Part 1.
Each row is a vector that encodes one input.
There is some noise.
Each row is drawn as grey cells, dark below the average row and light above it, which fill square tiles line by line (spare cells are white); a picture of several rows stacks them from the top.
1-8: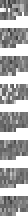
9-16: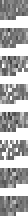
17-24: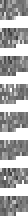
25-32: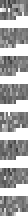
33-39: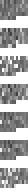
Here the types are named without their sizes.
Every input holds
a label.
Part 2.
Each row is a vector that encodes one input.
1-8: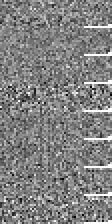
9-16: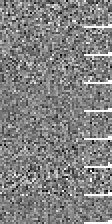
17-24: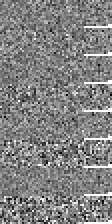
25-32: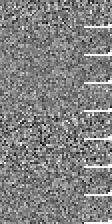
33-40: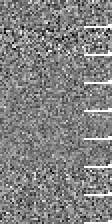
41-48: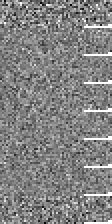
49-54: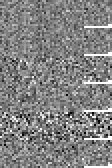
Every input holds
one of 10 labels.
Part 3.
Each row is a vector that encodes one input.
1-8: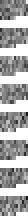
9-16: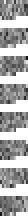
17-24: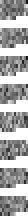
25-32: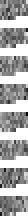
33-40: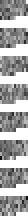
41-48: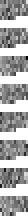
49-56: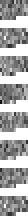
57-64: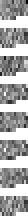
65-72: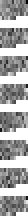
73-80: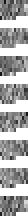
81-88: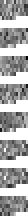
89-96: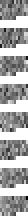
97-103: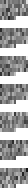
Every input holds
four true/false values.
